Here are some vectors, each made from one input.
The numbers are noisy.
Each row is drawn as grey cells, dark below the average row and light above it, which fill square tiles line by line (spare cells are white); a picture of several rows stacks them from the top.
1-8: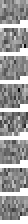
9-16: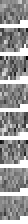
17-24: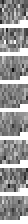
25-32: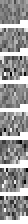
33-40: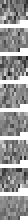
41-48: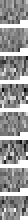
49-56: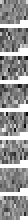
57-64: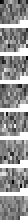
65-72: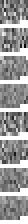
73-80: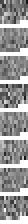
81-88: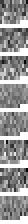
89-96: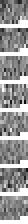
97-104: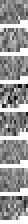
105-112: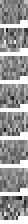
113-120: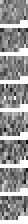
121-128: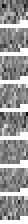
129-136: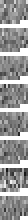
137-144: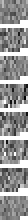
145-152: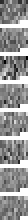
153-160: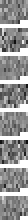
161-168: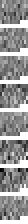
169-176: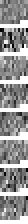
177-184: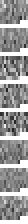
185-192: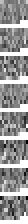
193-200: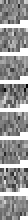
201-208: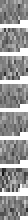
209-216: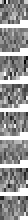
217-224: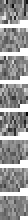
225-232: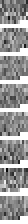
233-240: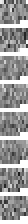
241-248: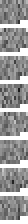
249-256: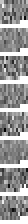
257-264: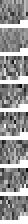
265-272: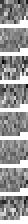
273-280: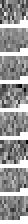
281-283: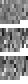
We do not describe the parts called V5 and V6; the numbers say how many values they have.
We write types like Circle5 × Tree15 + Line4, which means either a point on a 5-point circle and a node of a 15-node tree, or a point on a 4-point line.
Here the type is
Bool × Line9 × V5 × V6 + Line11.
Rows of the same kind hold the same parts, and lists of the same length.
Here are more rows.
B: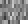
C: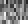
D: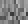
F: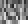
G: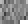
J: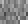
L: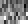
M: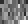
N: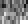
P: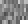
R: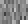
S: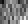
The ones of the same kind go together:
B, D, G, J, P, R
C, F, L, M, N, S

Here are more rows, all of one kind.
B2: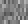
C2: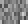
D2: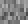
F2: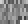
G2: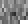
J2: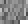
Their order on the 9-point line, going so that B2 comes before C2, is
B2, F2, D2, J2, C2, G2.
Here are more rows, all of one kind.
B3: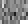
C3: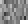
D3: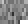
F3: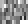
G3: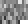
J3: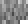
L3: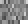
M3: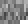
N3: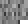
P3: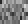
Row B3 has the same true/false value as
C3, L3 and M3.
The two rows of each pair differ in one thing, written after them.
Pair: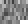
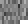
the true/false value
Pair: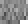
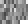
the place on the 9-point line
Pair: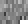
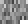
the place on the 9-point line
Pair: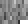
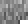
the value of V6
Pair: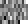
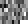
the value of V6
